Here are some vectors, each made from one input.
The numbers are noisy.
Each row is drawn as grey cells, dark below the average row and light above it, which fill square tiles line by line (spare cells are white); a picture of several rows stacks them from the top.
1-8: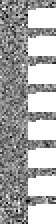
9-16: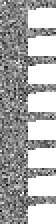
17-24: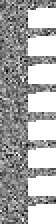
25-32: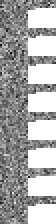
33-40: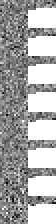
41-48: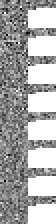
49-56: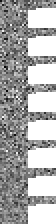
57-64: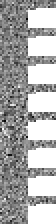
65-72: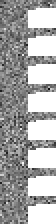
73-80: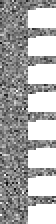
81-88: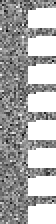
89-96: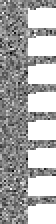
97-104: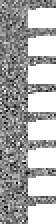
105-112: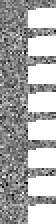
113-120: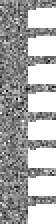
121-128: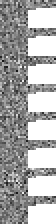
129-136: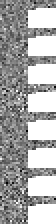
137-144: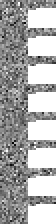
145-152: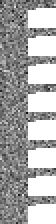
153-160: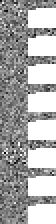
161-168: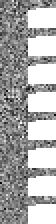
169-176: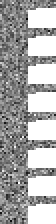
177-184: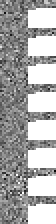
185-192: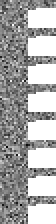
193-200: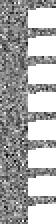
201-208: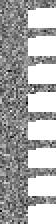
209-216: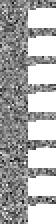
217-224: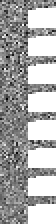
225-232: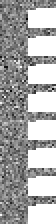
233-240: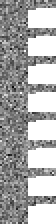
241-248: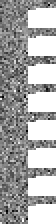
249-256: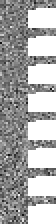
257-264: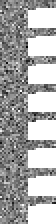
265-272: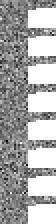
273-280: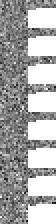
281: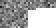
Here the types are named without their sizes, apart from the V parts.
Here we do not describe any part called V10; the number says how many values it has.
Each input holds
either two labels, or a point on a line, or three true/false values, or a value of V10.
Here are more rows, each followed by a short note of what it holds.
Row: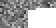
a point on a line
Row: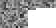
a point on a line
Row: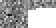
a value of V10
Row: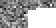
a point on a line
